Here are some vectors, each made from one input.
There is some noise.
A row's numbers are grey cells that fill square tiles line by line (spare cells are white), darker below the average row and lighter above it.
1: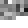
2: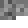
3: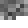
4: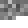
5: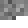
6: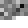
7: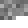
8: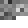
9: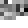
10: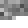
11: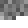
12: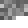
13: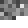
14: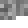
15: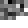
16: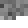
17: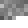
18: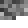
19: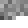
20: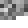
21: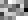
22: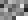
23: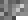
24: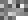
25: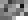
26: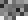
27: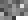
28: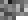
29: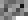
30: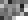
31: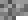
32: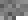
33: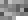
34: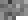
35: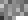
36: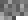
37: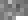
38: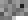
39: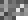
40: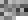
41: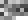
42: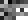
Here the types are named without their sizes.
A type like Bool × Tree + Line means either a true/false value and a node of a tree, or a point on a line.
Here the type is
Bool × Line.
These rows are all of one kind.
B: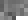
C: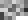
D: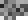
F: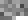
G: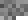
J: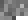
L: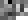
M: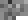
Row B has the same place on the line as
J and L.
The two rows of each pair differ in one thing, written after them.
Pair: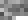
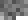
the true/false value
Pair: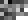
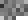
the place on the line
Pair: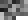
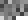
the place on the line
